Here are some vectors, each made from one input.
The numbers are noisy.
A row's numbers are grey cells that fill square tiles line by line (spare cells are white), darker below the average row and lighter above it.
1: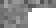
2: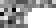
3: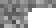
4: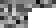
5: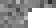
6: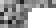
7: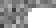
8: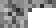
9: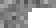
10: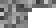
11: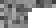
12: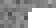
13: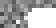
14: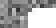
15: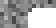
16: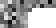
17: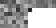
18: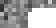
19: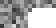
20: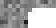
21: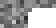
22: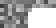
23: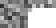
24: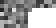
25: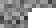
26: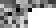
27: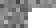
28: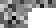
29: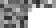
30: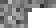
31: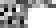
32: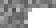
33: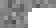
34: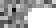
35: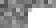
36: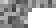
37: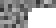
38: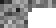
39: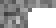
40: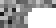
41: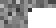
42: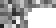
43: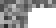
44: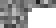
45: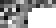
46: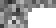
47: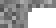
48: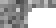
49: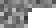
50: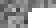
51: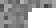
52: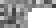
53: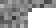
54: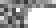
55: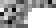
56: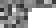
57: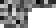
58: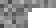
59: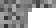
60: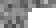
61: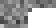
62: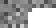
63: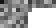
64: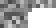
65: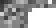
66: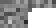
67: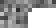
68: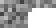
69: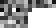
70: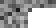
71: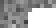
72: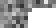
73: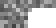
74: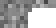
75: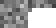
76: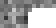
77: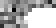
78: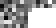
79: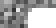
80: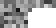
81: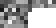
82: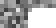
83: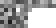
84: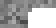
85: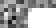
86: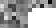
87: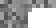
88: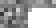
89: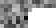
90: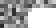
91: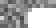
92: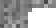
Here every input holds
a true/false value, together with either one of 6 labels, or a point on a 5-point line.
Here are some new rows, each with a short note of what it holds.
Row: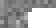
one of 6 labels and a true/false value
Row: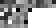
one of 6 labels and a true/false value
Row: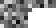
one of 6 labels and a true/false value
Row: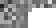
one of 6 labels and a true/false value
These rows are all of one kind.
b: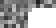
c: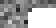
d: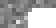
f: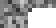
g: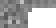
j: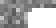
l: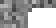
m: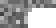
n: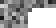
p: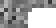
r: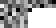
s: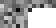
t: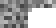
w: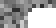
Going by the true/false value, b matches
c, m and t.
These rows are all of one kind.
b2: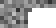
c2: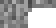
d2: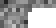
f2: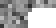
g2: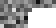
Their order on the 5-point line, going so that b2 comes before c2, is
g2, b2, d2, f2, c2.
